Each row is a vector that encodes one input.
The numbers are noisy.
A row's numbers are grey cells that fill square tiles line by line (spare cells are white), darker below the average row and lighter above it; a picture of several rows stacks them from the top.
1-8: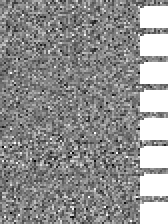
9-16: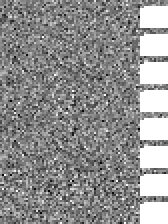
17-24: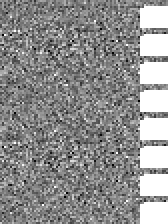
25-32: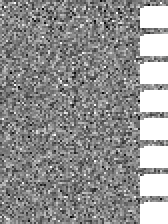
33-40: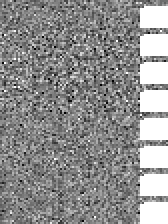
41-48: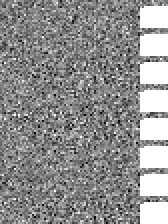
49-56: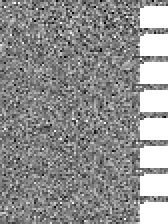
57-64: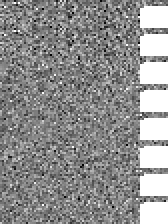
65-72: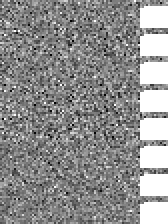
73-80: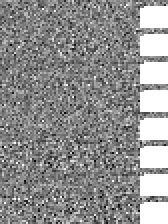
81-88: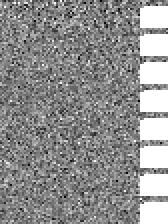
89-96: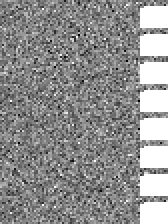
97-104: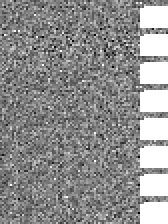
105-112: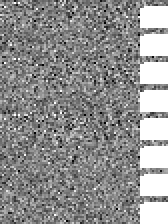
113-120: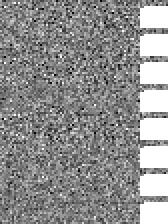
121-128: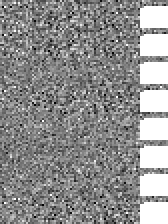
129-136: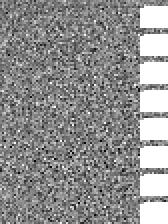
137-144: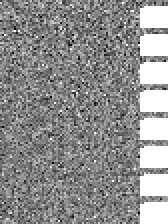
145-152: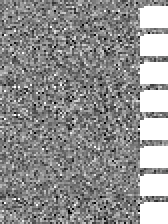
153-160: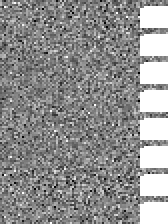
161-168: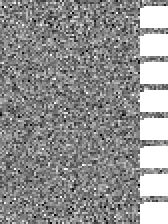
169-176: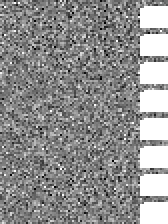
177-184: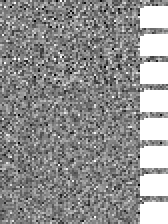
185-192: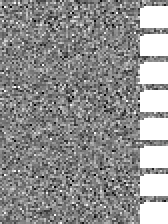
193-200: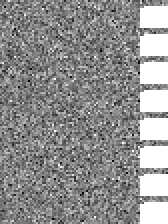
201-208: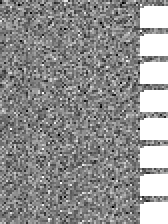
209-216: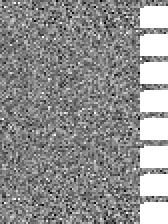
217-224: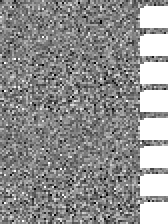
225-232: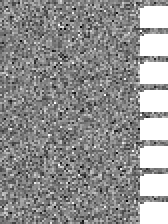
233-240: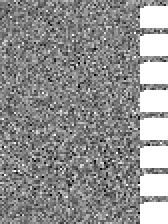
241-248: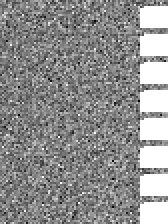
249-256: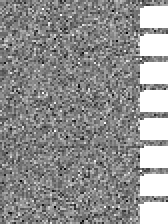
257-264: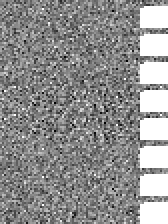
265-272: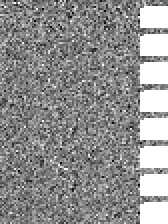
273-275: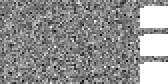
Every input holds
a node of a 9-node tree, together with either a point on an 18-point circle, or a fixed value.
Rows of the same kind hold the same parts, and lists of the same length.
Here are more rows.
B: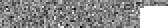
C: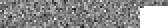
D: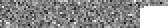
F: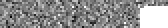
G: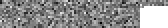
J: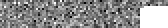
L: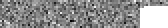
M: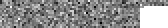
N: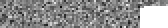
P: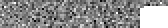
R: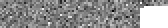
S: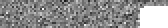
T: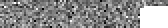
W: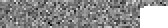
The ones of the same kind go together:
B, C, D, F, G, L, M, N, R, S, W
J, P, T

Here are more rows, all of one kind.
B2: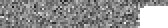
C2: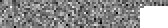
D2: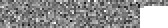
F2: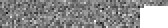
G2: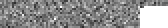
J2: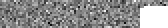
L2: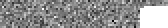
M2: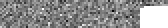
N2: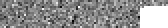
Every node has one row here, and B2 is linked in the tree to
G2.
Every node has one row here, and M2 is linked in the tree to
G2 and N2.
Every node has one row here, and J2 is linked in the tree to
G2.
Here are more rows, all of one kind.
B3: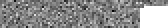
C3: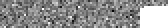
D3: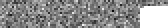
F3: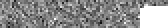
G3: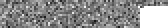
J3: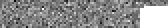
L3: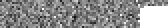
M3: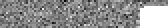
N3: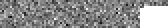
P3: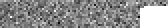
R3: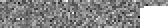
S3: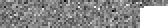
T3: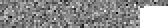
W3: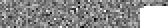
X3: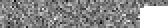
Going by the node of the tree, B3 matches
F3, J3, N3 and X3.
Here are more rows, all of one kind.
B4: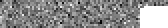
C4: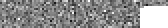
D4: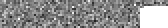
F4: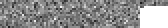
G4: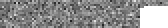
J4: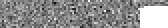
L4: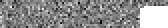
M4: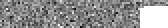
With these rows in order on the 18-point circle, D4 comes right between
F4 and M4.
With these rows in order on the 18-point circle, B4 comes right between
F4 and L4.
